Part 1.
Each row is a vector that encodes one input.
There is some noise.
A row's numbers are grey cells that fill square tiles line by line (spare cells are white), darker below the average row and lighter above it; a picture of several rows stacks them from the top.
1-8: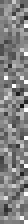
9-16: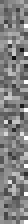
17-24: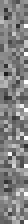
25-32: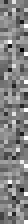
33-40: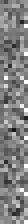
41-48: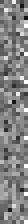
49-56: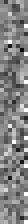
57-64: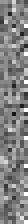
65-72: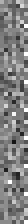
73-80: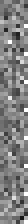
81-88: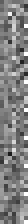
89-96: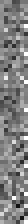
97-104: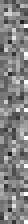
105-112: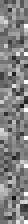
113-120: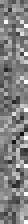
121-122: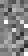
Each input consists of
one of 10 labels, together with either a point on a 6-point line, or a point on a 10-point line.
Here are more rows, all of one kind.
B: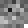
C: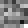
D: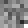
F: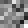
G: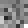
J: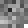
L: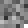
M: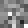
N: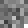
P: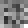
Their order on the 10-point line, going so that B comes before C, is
L, B, N, J, M, D, F, C, G, P.
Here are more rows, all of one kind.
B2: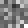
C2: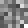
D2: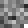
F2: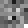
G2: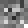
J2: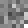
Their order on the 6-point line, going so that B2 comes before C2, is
B2, C2, J2, D2, F2, G2.
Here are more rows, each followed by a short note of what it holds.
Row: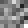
one of 10 labels and a point on a 10-point line
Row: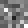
one of 10 labels and a point on a 6-point line
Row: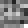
one of 10 labels and a point on a 10-point line
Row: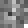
one of 10 labels and a point on a 10-point line
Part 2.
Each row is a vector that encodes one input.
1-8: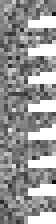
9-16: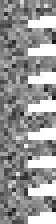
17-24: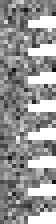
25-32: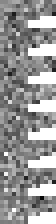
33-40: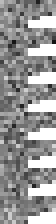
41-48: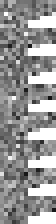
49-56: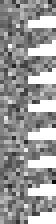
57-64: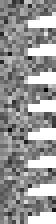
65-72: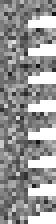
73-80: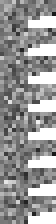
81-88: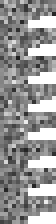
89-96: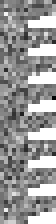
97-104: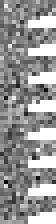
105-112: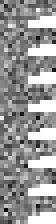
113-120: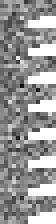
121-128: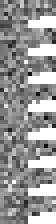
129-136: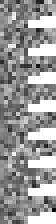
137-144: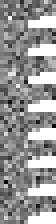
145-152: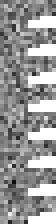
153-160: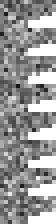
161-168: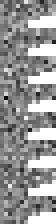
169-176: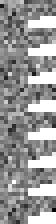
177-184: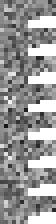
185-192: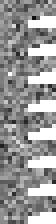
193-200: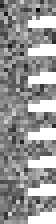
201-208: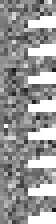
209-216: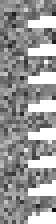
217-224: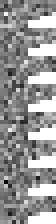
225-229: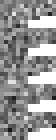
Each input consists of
a point on an 18-point circle, together with either a point on a 20-point circle, or three true/false values.
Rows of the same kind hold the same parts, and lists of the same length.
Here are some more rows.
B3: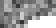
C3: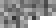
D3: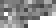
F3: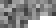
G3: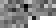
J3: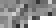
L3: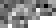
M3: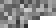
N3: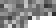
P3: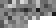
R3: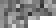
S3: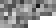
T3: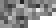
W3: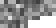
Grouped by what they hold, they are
B3, F3, N3, P3
C3, D3, G3, J3, L3, M3, R3, S3, T3, W3

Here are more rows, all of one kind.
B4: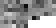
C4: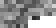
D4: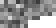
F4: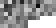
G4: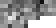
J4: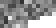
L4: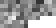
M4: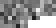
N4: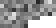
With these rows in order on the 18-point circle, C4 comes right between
B4 and D4.
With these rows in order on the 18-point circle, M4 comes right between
D4 and F4.
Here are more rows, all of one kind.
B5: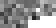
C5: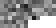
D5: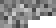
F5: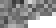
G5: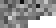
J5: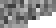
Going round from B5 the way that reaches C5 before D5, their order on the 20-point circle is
B5, C5, J5, F5, D5, G5.
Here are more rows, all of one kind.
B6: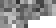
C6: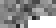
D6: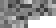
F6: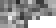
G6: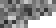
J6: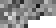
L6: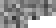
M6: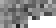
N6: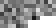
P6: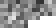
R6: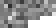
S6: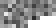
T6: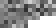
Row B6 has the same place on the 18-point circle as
D6, F6 and P6.
